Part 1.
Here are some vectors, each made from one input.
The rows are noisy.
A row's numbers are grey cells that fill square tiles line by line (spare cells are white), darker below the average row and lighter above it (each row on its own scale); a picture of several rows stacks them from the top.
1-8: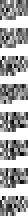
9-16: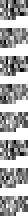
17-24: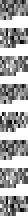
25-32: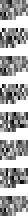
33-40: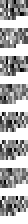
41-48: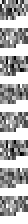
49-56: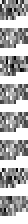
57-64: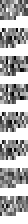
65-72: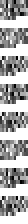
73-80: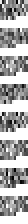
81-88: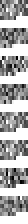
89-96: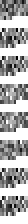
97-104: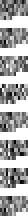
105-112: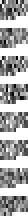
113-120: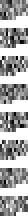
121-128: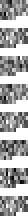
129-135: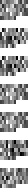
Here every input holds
one of 7 labels.
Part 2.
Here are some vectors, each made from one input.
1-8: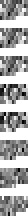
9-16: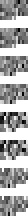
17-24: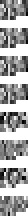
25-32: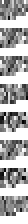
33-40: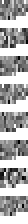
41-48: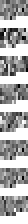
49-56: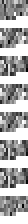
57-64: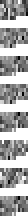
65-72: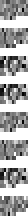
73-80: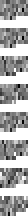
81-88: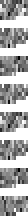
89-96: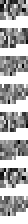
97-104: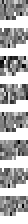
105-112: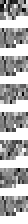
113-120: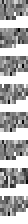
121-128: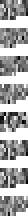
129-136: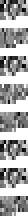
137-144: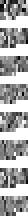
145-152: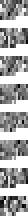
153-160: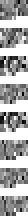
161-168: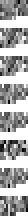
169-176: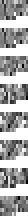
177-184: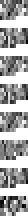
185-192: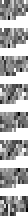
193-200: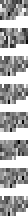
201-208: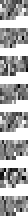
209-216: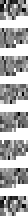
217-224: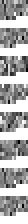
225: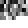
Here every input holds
one of 7 labels.
